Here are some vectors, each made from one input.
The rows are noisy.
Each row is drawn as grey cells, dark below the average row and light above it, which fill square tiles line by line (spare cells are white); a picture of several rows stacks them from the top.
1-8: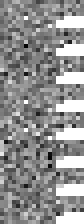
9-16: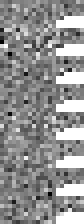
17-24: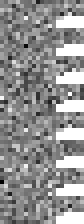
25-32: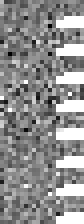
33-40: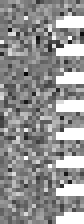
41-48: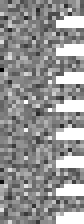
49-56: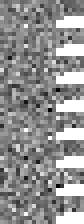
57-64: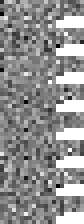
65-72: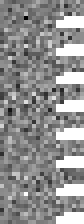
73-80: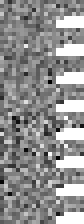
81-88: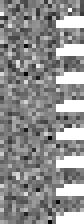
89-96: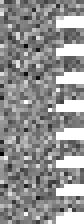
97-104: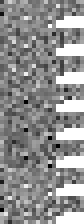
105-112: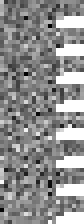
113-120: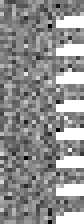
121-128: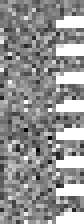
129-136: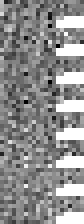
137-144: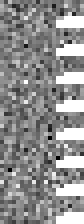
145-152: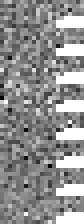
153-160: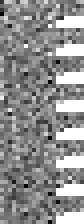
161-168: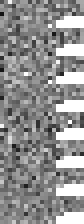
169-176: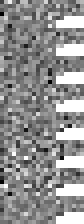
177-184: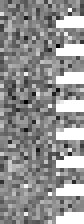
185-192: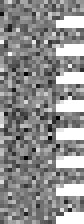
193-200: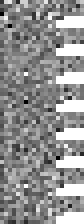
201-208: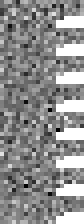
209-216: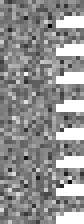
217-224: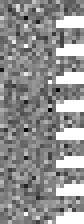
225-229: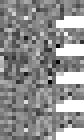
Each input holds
a true/false value, together with either a fixed value, or a node of a 7-node tree.
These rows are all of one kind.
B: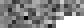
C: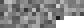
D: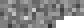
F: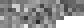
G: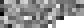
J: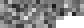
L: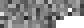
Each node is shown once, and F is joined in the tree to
G.
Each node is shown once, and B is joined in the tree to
C, D and G.
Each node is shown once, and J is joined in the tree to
D.
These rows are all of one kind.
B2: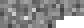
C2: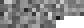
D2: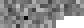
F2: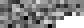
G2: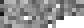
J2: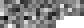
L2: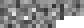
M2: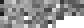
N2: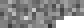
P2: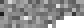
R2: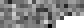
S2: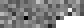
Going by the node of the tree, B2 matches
F2, N2 and R2.
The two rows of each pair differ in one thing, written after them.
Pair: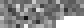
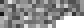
the true/false value
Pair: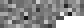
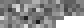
the node of the tree
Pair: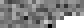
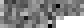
the node of the tree
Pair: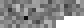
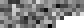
the node of the tree
